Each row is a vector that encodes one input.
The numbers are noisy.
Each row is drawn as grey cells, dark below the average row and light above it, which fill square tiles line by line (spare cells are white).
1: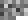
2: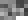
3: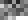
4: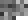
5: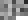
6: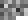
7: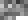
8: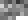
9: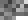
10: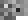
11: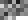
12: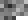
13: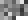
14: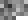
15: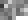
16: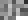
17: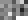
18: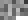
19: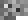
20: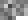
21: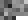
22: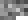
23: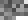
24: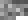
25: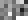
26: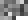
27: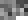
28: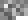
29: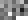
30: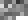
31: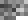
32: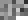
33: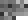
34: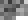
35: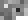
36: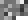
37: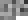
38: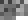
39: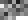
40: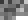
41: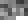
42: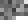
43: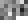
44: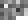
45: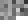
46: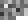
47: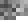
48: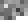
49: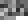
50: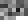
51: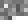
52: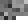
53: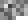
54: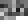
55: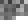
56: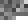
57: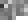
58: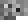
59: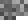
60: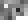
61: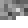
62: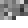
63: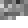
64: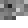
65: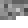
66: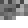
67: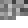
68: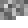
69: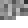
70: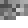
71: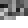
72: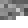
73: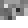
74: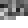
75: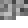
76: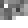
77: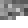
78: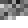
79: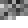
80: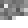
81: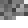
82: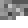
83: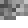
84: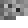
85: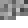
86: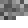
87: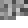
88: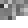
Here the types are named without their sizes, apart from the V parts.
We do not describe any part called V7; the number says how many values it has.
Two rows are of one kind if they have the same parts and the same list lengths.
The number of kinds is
2.
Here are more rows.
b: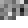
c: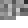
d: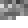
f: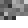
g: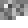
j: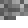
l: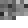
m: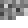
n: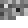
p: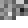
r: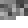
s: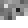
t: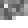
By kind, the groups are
b, c, d, p, r
f, g, j, l, m, n, s, t

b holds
a node of a tree.
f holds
a true/false value and a value of V7.
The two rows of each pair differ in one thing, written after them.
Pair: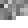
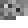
the value of V7
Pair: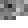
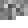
the true/false value
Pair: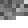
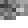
the value of V7
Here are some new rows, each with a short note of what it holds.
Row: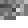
a true/false value and a value of V7
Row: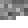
a node of a tree
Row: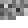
a true/false value and a value of V7
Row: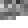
a node of a tree
